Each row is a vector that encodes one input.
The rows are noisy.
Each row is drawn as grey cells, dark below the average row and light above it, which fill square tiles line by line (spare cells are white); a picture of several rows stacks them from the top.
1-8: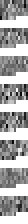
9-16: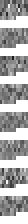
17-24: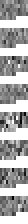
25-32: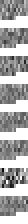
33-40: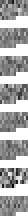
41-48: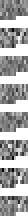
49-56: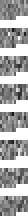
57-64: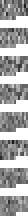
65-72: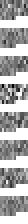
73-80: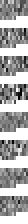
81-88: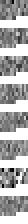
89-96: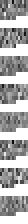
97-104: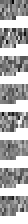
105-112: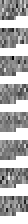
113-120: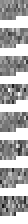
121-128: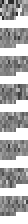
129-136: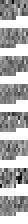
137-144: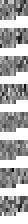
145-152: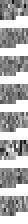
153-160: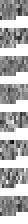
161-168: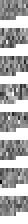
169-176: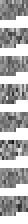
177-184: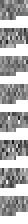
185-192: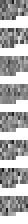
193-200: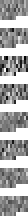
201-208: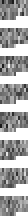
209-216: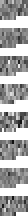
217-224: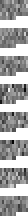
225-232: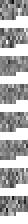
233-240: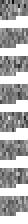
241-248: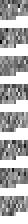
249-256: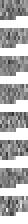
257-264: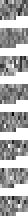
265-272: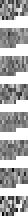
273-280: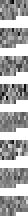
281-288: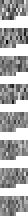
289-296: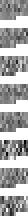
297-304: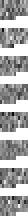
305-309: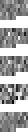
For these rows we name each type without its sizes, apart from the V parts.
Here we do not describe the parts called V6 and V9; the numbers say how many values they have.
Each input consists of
either a value of V6 and a value of V9, or a list of points on a line.
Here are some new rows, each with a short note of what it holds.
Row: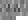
a list of two items
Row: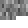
a list of one item
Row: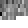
a value of V6 and a value of V9
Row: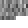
a list of two items
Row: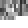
the empty list
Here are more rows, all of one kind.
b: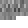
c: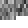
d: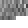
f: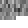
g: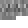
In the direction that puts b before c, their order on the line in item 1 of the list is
f, b, g, c, d.
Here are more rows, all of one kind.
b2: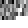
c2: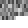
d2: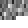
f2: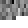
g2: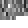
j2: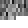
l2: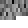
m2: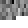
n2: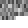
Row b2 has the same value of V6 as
c2, j2 and n2.
